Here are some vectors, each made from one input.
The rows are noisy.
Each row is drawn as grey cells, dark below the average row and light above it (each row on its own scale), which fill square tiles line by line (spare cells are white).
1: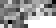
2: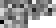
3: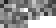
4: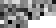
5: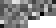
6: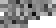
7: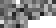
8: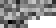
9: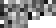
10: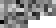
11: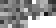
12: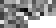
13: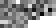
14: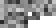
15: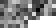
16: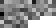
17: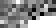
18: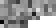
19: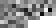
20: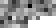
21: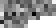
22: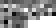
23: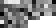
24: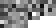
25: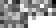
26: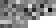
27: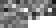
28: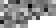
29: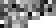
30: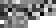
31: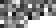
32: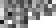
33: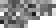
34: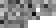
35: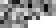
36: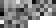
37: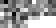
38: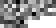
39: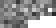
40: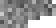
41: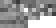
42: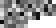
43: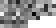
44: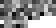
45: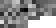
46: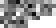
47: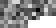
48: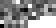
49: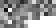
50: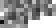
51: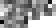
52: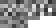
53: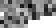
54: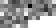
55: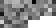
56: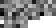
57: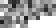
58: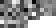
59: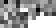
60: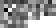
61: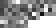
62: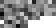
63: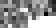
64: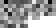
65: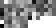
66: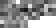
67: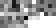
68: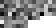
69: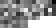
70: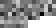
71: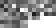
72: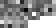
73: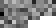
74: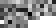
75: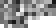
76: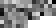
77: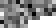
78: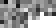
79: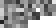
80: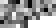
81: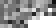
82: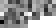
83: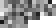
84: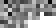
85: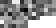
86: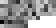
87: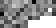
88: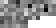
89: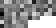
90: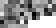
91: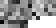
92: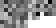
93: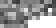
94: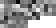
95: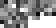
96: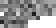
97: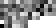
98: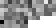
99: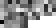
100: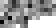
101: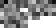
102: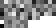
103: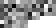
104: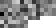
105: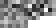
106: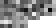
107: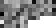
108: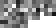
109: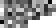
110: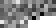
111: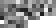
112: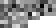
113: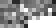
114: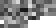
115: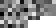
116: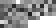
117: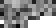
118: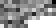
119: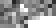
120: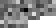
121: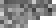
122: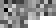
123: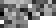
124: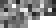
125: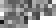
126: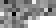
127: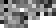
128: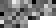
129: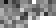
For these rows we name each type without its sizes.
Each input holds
a node of a tree, together with either a point on a circle and a true/false value, or a fixed value.
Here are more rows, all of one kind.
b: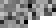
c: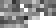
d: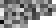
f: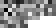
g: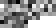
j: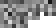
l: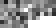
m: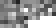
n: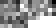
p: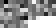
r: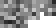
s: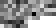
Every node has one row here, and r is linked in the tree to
n and s.
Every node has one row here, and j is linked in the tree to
d and f.
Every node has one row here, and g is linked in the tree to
p.
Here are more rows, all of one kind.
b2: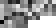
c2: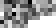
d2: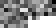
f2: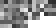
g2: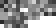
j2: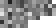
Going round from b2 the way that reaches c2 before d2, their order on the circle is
b2, c2, f2, j2, g2, d2.
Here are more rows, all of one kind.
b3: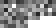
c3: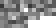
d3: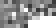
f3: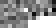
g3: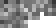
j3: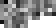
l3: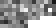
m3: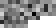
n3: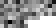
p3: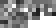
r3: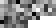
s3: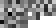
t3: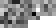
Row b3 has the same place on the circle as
n3, r3 and t3.
